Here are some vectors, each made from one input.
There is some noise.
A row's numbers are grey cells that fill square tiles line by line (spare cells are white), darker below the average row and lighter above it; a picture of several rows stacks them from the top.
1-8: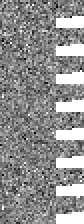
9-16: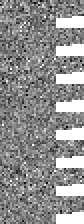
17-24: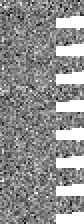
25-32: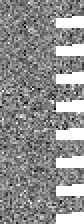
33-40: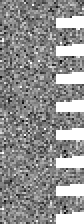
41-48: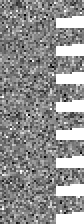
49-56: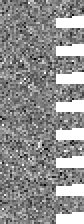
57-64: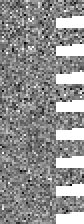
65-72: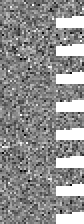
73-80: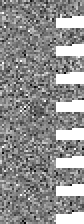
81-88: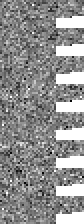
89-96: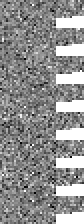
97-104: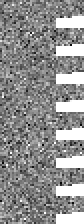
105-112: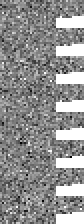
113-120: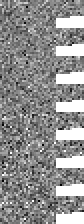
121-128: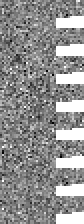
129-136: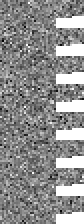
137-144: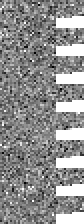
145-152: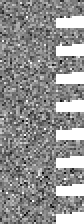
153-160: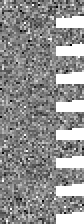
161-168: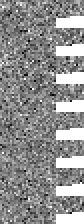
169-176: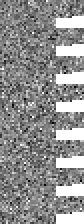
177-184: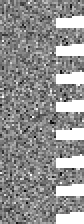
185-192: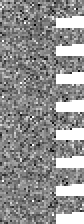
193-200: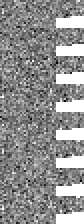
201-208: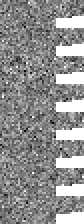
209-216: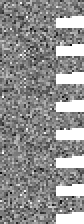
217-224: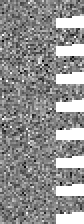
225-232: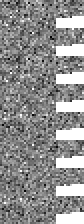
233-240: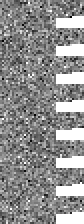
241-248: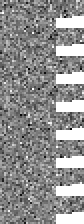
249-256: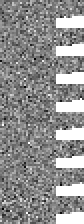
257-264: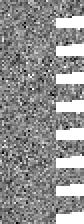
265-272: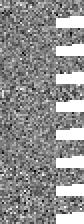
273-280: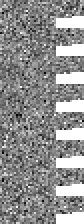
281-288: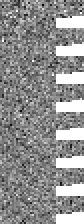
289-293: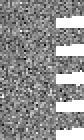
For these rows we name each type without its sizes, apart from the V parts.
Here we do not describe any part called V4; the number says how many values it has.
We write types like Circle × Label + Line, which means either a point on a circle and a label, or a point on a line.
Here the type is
Line × (Line + List(Bool × V4)) + Tree.
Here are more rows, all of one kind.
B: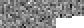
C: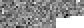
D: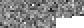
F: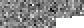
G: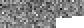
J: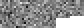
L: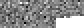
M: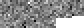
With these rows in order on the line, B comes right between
L and M.
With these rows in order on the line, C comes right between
G and J.
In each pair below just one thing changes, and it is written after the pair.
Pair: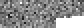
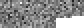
the value of V4 in item 2 of the list
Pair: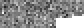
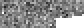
the value of V4 in item 2 of the list
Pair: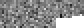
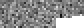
the value of V4 in item 1 of the list
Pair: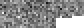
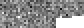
the value of V4 in item 1 of the list
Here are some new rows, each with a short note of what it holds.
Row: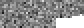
a point on a line, together with a list of two items
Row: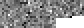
a point on a line, together with the empty list
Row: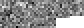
a point on each of two lines
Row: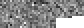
a point on a line, together with a list of two items
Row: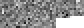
a point on a line, together with a list of one item
